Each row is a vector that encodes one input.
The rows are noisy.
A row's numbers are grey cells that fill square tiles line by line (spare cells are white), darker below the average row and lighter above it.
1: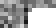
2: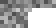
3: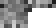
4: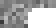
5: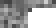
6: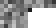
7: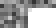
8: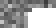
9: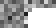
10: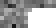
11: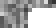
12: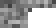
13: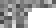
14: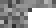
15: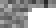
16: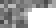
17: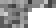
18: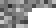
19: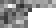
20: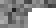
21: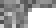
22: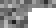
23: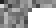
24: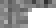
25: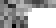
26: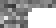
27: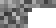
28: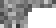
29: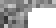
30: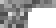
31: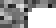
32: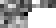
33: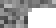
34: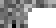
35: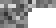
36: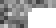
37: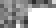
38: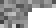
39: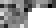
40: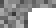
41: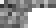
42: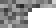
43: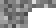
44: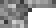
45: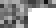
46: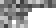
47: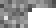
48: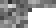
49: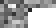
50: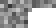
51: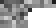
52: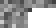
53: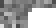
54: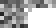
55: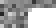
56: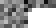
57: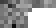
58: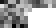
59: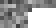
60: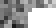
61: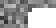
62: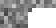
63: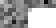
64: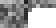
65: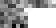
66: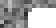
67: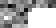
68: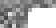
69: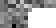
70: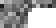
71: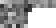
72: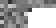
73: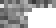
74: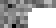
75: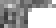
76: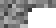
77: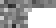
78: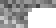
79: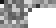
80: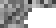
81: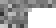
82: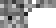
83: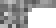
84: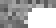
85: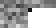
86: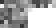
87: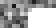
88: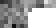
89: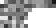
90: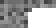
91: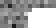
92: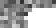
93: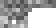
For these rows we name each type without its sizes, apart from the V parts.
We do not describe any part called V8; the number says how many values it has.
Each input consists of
a node of each of two trees and a value of V8.
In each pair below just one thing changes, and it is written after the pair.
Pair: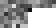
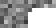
the value of V8
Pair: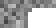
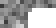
the node of one of the two trees
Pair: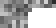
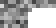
the value of V8
